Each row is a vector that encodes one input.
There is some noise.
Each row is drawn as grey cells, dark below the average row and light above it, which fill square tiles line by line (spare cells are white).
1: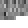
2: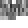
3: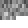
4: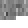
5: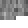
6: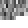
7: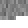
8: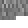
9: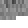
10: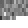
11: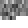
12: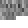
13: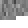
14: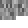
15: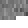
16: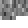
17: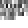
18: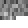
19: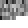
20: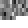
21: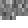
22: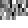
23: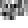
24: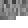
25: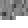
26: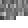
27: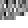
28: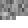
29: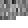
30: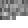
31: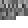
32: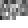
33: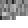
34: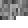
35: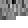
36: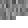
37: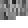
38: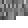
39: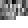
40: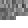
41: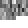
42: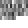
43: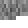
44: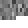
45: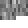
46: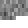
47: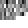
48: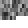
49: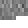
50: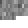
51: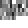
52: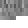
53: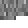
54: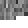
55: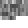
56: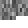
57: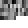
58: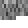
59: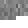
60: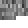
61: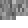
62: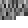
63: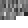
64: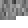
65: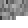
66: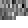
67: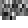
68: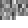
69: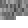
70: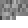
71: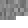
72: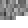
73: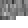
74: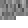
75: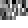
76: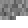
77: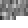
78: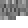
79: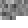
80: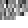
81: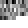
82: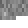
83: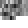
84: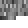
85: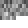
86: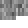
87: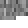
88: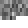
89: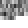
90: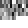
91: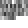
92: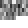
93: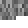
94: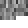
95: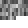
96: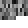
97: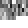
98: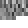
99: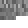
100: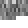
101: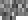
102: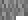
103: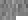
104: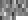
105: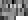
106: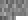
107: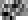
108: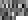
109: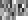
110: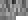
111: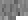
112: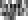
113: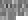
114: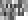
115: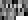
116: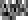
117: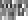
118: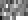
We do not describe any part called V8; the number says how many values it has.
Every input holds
a point on a 7-point line, together with either a node of a 7-node tree, or a value of V8.
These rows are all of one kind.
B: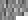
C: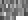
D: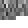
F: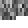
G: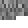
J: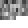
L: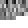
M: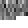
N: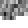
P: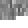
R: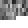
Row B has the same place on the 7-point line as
G, N and P.
